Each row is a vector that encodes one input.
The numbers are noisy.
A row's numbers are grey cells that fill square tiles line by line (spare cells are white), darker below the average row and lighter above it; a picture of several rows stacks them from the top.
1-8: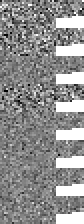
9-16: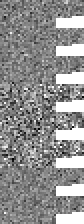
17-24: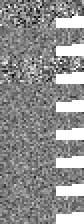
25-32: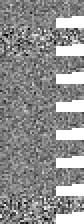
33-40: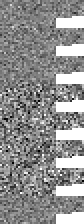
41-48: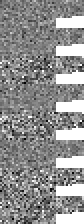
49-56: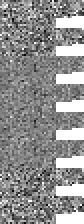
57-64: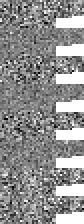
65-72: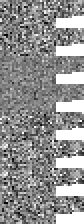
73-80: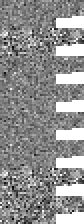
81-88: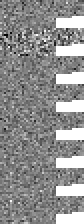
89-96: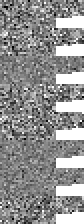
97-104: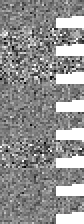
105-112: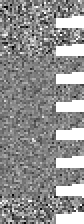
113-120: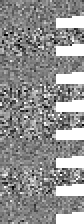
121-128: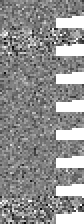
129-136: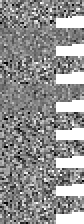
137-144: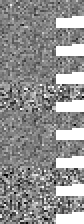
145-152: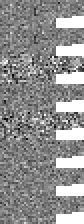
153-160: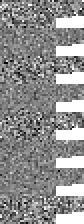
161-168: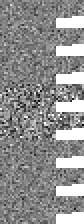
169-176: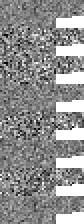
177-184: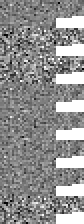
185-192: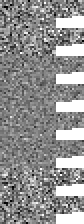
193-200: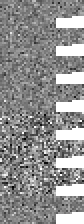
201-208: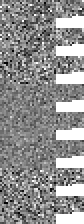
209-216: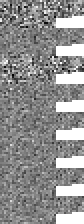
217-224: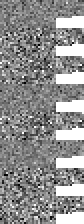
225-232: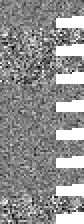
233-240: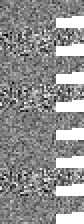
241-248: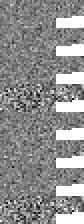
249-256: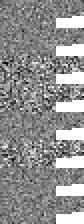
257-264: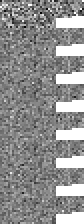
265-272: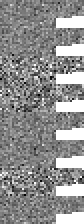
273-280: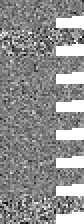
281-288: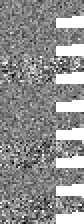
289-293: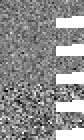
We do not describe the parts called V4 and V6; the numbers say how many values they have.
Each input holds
either a point on an 11-point circle, or a fixed value, or a point on a 5-point line, a point on a 10-point line, three true/false values, a value of V4 and a value of V6.
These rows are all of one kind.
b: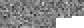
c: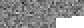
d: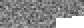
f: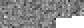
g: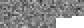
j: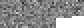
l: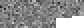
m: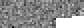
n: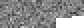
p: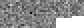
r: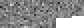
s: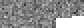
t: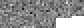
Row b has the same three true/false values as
d, g, j and m.
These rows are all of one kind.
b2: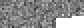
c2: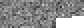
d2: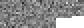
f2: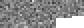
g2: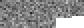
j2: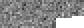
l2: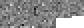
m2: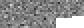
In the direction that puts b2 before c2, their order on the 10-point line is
b2, c2, j2, l2, f2, m2, g2, d2.
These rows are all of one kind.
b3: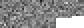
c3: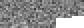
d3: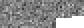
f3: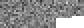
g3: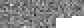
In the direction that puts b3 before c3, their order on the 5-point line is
b3, g3, f3, d3, c3.
